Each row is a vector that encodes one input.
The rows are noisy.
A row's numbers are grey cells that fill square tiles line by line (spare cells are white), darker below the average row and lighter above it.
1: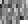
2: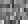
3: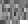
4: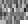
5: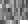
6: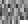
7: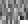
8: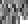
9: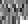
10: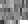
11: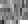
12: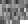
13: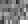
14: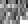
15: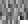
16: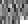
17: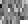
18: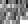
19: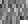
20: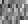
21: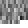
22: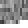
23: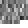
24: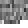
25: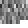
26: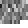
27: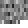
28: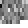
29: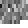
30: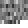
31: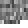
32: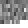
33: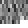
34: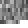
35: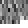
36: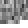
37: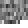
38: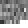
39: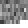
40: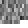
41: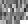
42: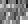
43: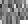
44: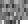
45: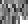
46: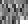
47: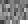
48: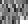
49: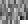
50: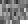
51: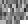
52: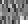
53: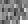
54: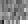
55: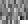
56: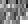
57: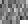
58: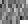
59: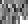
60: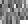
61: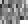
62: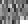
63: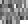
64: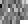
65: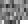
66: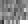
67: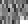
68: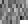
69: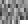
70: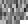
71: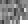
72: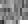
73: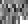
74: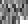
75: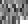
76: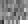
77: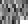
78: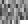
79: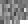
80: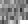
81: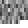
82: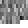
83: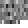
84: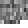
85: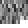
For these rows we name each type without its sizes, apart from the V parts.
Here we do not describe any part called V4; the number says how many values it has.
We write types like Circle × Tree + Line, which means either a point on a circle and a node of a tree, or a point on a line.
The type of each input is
Bool × (Line + List(V4)).
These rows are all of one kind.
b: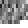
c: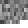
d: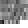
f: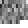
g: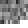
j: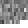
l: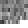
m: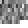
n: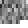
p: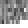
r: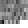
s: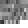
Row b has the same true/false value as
f, m and n.
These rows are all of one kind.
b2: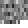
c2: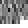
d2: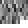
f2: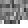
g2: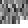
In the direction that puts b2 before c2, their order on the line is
b2, g2, d2, f2, c2.
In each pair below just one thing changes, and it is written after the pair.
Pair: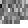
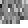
the value of V4 in item 2 of the list
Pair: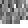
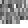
the value of V4 in item 2 of the list
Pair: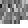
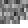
the true/false value
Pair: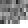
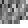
the true/false value
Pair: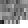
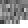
the value of V4 in item 1 of the list
